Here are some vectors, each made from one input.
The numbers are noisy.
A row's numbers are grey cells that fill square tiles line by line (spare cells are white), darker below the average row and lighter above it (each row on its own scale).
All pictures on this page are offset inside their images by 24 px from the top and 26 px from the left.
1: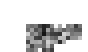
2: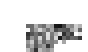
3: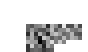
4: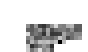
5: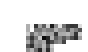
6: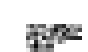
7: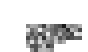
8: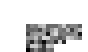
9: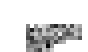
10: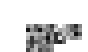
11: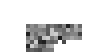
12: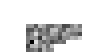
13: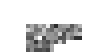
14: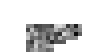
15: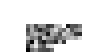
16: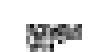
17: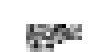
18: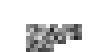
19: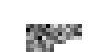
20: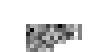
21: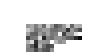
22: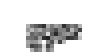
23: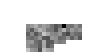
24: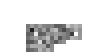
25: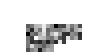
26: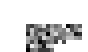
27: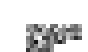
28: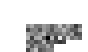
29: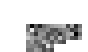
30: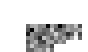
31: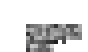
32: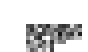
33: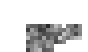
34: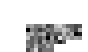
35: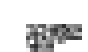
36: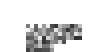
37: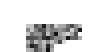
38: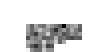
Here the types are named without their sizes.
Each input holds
a point on each of two lines and a true/false value.
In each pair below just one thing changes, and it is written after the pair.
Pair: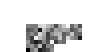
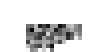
the place on one of the two lines
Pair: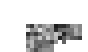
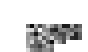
the place on one of the two lines
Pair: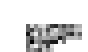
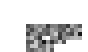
the place on one of the two lines
